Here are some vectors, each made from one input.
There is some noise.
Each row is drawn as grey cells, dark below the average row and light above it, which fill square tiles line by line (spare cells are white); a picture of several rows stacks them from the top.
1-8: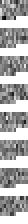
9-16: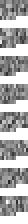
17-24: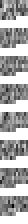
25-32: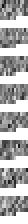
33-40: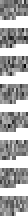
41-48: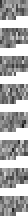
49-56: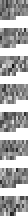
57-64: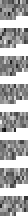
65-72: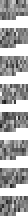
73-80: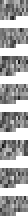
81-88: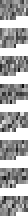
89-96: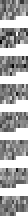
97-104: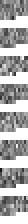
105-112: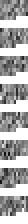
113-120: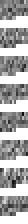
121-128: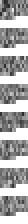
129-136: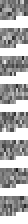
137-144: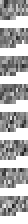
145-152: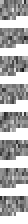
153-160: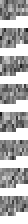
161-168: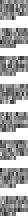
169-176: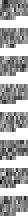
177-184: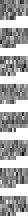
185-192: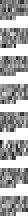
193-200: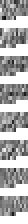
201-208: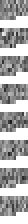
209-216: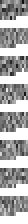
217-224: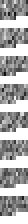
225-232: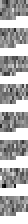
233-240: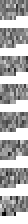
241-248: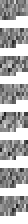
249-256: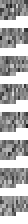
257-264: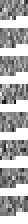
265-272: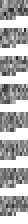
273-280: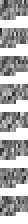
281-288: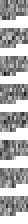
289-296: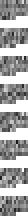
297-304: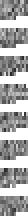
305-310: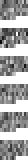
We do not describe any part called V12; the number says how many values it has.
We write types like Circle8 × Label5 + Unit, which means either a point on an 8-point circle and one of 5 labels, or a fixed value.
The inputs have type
(Line9 + V12) × Line11 + List2(Line15).
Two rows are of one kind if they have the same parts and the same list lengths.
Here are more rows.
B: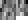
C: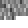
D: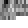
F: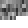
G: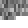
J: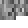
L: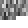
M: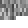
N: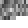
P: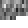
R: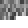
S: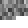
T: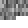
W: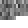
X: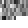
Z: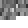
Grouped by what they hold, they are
B, J
C, M, R
D, G, L, N, T, W, Z
F, P, S
X

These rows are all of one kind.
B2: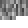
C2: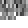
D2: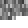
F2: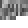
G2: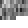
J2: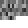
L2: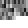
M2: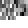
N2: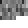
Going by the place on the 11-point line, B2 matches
F2, J2 and M2.
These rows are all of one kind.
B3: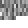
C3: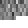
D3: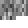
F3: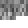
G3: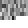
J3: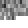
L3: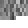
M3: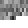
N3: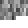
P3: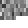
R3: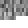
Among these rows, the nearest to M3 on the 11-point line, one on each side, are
B3 and D3.
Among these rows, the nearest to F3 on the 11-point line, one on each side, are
D3 and R3.
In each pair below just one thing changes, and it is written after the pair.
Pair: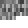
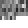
the place on the 11-point line
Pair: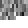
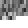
the place on the 11-point line
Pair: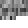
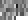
the value of V12
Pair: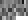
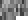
the value of V12
